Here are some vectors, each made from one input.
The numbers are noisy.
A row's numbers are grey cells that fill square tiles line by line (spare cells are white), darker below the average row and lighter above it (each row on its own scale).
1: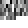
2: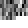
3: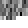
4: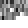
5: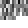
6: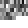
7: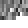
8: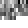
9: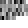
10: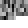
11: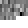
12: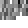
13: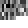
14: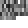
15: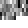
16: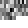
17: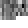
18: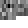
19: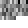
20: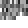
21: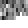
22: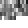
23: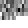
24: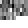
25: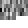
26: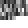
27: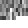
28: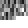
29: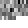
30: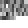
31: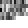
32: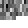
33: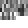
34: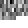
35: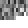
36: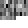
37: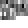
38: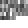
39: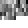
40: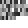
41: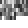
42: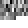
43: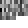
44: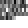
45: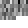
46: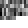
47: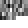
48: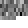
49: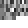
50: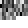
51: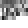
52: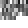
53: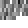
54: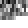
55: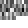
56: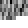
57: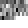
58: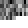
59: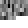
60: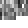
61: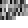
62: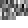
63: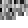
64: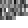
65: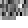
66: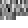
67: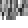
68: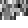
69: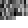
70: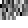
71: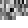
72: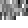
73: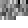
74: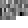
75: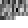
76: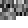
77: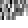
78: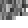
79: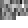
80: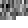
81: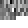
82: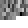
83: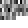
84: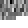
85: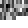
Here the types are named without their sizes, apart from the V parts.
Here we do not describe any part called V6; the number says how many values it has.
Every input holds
a point on a line, together with either a fixed value, or a true/false value and a value of V6.
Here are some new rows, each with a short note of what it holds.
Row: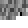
a point on a line, a true/false value and a value of V6
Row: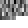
a point on a line, a true/false value and a value of V6
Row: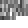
a point on a line, a true/false value and a value of V6
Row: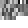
a point on a line
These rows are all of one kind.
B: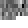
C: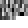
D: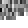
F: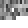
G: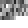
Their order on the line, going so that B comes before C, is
B, D, C, G, F.
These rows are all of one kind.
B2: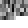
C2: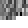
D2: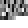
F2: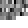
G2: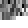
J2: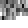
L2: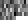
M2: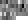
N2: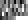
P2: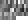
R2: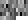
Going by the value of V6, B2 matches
D2, M2 and P2.
